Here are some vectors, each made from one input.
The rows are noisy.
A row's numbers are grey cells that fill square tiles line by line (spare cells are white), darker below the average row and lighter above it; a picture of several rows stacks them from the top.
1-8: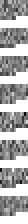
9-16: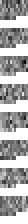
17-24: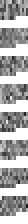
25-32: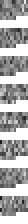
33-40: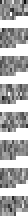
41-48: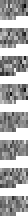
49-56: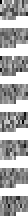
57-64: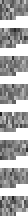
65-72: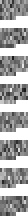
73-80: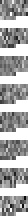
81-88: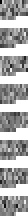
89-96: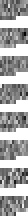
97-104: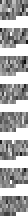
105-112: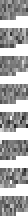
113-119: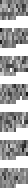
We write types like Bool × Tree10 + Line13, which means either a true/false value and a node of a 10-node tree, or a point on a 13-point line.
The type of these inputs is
Bool × Bool × Bool + (Label4 + Line5) × Line3 × Line3.
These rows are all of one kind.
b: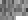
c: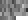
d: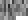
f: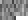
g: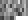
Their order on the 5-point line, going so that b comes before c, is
f, d, g, b, c.
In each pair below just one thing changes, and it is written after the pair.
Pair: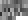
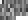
the label
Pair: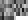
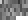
the place on one of the two 3-point lines
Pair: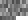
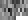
the place on one of the two 3-point lines
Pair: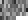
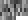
the label
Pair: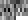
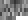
the place on one of the two 3-point lines
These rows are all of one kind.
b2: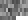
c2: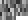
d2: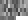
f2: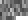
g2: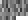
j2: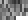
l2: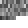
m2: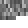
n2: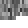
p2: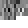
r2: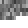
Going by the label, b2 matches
d2, l2 and n2.
